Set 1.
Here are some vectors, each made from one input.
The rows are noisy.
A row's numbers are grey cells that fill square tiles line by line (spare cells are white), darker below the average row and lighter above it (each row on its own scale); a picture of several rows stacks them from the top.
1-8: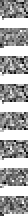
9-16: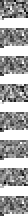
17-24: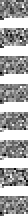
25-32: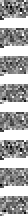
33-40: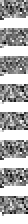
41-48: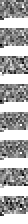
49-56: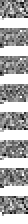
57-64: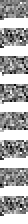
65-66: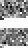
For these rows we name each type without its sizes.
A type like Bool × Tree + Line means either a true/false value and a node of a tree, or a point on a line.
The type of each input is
Line.
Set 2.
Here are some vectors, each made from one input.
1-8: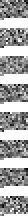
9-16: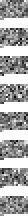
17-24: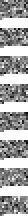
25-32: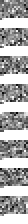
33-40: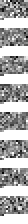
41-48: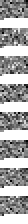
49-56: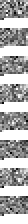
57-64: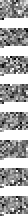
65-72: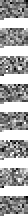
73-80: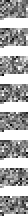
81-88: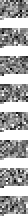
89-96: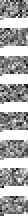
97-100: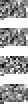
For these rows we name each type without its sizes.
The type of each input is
Line.
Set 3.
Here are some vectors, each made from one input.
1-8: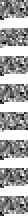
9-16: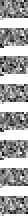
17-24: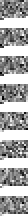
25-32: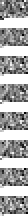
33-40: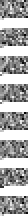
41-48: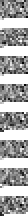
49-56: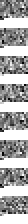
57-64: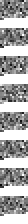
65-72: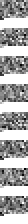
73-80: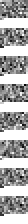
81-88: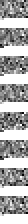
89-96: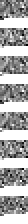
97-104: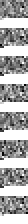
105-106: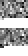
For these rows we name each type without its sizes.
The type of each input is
Line.
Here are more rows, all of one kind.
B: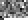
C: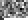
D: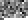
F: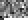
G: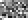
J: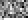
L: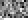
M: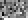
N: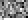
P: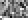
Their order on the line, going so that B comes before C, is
F, B, C, D, M, G, P, L, J, N.
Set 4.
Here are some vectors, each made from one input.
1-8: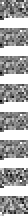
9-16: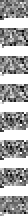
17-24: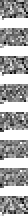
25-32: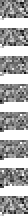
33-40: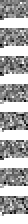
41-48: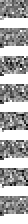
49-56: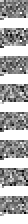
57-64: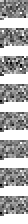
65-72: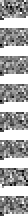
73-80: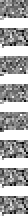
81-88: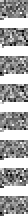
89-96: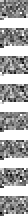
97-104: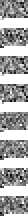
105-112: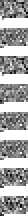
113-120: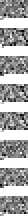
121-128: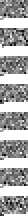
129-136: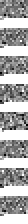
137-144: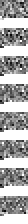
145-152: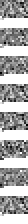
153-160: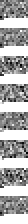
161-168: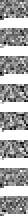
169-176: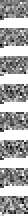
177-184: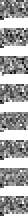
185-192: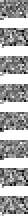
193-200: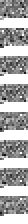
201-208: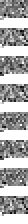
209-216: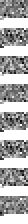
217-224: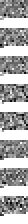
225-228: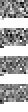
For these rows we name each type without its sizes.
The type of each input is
Line.
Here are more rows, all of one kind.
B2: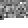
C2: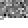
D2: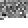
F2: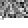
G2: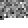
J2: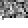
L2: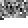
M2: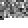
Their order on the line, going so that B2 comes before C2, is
B2, G2, M2, L2, D2, C2, F2, J2.
